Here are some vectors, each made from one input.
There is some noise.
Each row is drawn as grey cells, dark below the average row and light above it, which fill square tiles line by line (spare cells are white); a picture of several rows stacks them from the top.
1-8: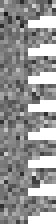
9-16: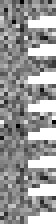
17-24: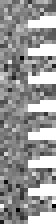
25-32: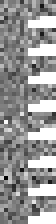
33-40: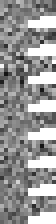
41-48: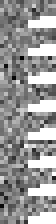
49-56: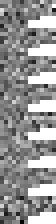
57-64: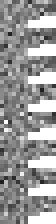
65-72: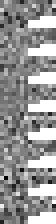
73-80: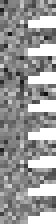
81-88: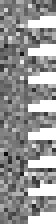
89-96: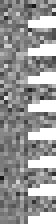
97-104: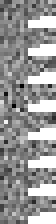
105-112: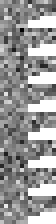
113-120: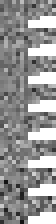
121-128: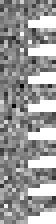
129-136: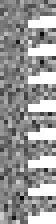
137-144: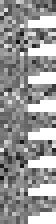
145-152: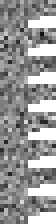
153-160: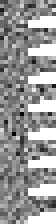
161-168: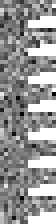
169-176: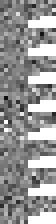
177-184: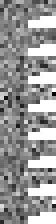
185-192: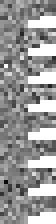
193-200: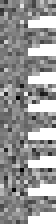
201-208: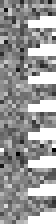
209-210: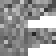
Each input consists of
either a point on a 5-point line, or a node of a 7-node tree, or a node of a 10-node tree.
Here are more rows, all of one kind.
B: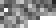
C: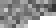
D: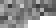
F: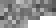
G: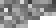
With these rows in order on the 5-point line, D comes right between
B and F.
